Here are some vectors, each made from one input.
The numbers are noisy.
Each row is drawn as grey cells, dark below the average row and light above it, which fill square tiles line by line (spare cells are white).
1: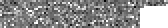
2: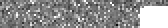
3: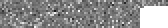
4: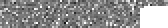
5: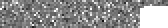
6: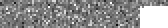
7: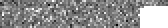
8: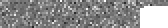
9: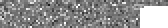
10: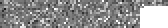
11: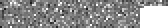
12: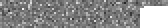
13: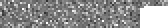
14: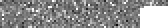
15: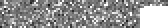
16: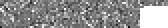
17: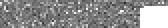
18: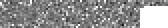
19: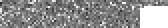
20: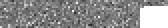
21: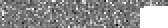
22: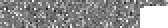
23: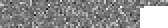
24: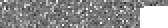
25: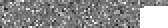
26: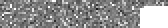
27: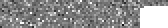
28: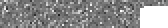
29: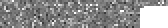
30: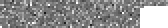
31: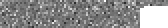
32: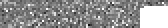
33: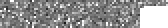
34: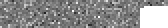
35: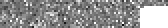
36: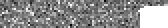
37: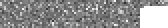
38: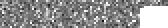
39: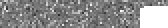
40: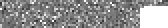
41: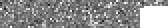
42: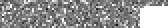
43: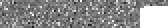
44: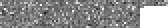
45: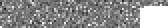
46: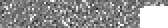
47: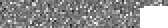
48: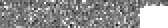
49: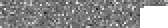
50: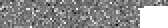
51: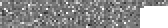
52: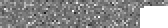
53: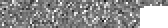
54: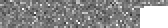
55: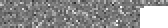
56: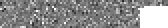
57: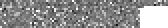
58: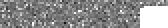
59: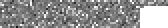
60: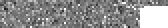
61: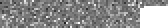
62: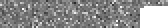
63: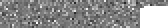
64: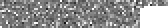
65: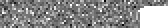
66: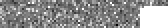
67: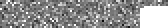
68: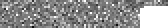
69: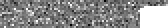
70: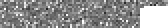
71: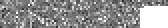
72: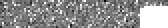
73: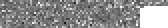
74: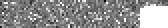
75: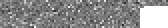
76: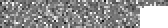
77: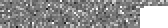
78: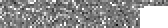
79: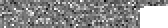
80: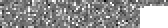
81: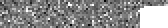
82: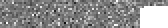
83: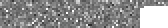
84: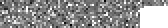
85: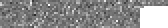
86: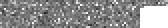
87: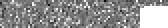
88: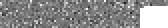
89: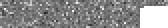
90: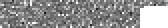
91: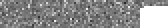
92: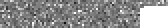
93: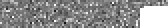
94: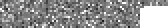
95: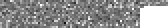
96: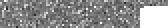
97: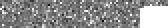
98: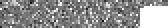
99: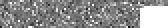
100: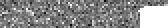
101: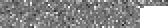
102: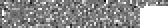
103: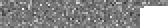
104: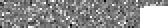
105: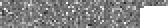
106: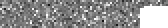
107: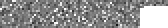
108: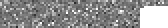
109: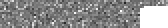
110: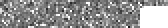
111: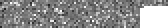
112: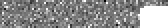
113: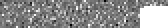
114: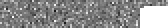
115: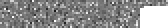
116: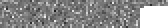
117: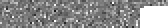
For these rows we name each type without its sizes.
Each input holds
either a fixed value, or a point on each of two lines, or a node of a tree.
